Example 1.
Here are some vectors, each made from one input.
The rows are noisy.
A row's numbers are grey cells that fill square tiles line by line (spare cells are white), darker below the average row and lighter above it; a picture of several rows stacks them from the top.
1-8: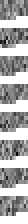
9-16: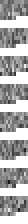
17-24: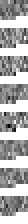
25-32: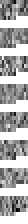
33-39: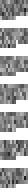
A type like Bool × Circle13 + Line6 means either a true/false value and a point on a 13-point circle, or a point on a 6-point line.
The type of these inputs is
Bool × Line3 × Line3.
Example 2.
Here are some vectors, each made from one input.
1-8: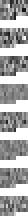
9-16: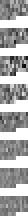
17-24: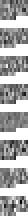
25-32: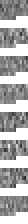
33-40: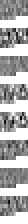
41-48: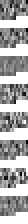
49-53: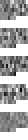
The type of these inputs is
Bool × (Tree7 + Unit).
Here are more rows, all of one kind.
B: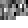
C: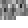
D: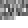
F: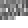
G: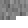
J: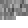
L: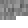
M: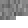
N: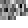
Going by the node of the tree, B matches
C, F and M.
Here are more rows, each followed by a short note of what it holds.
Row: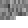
a node of a 7-node tree and a true/false value
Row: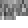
a true/false value
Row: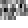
a node of a 7-node tree and a true/false value
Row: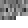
a node of a 7-node tree and a true/false value
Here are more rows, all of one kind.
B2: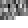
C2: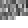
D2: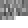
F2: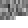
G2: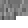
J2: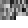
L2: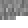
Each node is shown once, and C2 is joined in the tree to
J2.
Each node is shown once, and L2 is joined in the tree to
G2.
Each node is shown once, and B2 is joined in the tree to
D2 and F2.
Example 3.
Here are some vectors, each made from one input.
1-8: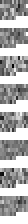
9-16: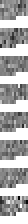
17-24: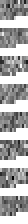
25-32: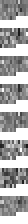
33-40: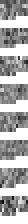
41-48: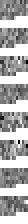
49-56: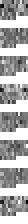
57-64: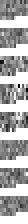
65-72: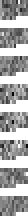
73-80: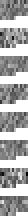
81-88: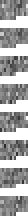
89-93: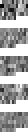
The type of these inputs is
Label5 + Line7.
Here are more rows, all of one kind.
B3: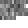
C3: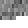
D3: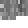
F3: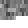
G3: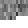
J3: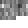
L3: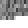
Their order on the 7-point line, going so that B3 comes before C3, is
B3, J3, D3, G3, F3, C3, L3.
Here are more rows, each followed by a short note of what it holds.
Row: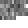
a point on a 7-point line
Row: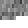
a point on a 7-point line
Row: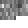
a point on a 7-point line
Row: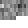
a point on a 7-point line
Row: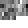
one of 5 labels
